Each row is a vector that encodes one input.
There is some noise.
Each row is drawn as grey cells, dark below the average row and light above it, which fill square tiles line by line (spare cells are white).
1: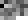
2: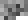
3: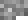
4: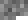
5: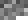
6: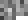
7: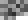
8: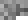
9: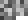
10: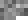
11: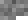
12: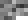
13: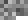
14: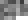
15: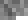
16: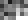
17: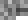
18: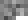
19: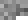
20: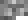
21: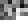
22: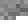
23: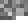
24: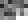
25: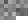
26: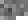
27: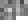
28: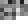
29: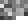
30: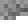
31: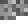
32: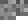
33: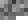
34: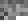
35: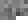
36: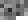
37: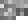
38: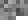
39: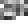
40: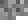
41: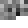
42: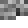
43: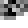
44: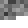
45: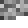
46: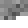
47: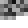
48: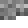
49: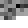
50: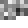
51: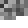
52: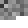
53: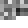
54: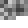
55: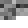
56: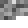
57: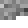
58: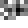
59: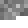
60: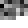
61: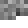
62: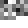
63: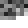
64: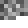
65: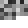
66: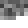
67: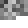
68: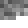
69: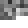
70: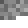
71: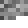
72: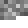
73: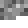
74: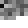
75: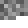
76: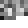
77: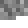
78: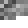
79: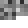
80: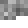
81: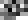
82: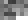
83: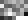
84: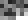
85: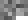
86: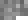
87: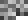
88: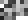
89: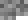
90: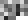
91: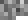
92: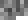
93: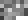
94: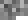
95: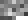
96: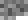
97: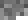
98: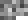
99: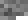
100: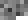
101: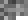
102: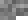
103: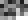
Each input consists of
a point on a 13-point line.
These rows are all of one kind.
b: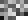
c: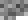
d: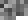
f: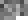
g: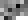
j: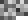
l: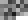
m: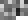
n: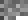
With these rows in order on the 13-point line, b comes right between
d and m.
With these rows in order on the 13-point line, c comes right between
f and l.
